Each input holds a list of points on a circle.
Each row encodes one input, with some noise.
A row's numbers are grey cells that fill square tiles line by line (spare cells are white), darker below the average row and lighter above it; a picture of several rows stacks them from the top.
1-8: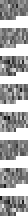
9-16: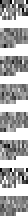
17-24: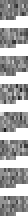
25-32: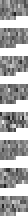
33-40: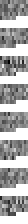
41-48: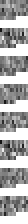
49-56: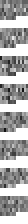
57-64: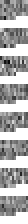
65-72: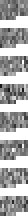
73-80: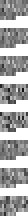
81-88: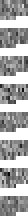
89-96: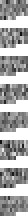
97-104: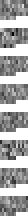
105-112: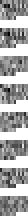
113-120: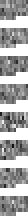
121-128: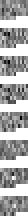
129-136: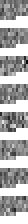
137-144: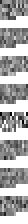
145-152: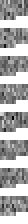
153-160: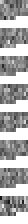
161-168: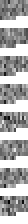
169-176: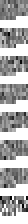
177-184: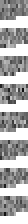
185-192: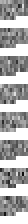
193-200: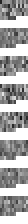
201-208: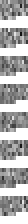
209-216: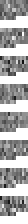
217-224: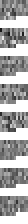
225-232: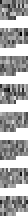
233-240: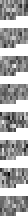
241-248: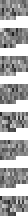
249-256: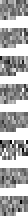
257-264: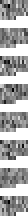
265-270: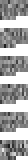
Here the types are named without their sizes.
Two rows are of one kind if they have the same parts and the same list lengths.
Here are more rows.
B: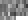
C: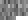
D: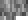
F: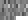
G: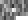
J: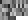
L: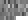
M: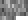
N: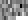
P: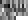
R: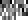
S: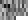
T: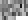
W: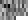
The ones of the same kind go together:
B, C, D, F, L, M
G, N, T
J, P, S, W
R

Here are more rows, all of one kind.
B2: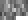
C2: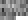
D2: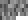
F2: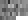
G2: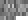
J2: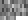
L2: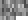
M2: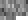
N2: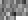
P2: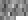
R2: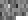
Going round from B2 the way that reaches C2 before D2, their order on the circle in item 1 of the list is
B2, M2, C2, J2, L2, N2, P2, D2, F2, R2, G2.
